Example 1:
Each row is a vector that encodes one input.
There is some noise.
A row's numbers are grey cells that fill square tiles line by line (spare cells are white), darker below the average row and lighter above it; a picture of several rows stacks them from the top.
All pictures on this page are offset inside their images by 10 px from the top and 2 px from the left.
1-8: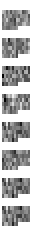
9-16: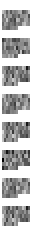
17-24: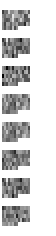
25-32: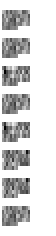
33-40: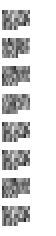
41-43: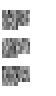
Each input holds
a node of a 9-node tree.
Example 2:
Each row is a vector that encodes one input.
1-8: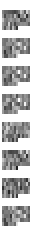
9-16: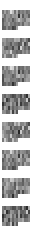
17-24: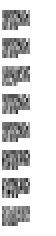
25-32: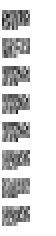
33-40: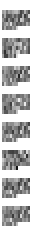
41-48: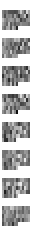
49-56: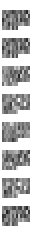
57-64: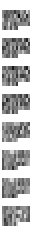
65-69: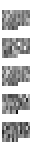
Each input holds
one of 5 labels.
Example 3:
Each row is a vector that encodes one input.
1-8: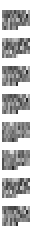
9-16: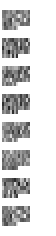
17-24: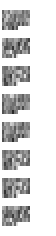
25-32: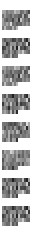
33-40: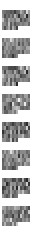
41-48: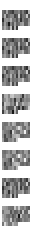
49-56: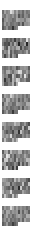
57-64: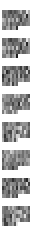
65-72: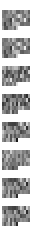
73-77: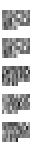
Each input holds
one of 5 labels.
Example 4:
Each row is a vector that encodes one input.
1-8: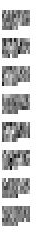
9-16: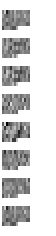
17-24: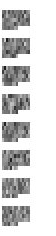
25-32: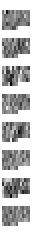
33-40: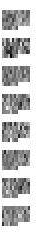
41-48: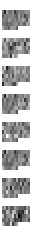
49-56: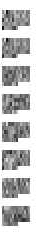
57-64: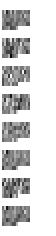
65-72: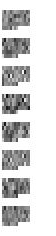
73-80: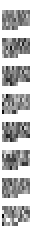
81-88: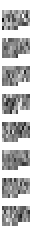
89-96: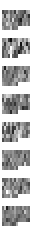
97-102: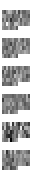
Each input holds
one of 11 labels.
